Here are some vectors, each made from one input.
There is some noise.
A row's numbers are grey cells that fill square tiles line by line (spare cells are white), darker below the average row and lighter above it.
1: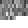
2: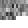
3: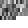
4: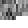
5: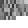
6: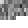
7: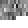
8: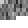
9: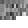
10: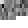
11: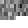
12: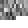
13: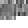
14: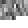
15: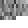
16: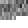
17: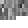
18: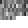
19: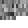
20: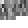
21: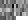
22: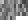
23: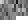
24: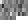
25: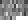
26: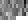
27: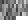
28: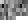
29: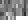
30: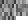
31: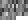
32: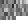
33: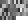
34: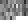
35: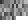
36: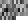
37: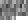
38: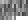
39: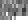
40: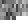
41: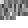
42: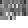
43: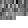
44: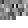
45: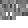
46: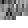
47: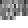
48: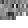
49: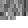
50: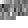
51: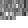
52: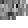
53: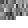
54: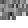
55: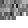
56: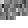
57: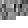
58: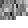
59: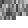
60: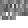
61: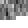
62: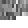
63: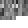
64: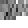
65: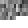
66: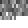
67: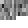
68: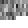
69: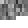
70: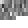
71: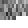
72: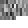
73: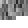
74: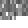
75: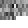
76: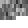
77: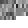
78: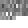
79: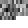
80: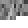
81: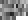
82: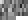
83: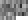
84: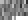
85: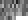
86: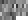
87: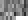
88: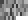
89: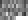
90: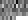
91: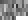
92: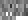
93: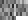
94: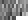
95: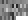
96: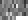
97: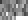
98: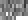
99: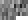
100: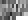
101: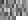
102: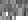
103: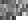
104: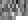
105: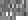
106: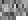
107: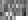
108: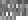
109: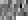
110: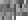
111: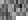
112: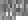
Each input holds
either a fixed value, or one of 5 labels and a true/false value, or a point on each of two 3-point lines.
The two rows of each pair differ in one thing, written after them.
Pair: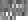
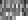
the label
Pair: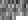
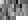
the true/false value
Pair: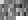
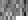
the true/false value
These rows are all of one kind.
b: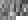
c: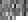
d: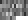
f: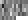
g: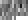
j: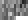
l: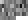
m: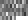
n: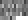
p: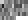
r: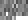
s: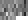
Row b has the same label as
c, d, j and n.
